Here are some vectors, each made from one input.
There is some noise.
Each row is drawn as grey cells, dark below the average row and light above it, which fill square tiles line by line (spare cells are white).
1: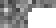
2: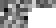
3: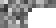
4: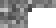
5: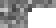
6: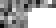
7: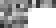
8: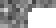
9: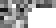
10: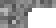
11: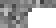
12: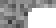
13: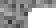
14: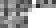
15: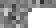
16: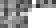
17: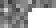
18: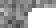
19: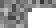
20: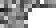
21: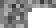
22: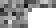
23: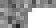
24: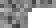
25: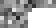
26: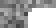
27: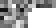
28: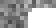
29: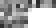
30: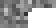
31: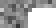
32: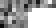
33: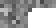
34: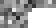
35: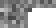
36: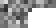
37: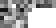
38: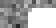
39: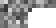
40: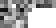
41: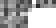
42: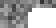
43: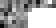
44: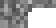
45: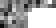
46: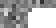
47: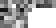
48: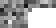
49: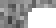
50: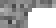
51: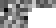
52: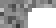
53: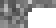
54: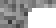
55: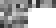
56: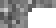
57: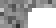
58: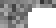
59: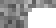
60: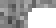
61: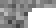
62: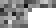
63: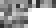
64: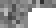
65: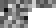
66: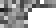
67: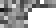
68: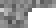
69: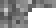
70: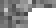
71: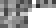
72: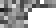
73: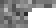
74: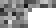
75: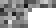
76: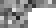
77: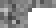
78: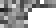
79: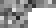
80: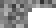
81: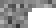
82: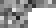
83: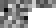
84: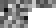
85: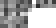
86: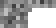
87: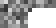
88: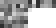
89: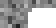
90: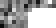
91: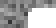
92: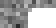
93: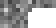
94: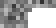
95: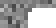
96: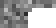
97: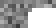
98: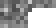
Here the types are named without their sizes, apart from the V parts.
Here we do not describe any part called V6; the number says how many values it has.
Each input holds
either a point on a circle, or a node of a tree and a value of V6.
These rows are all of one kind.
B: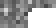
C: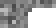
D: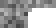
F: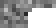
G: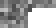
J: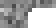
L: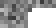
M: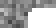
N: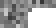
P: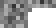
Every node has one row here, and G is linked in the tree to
B and C.
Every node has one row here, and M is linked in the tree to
D and J.
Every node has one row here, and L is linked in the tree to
C and N.
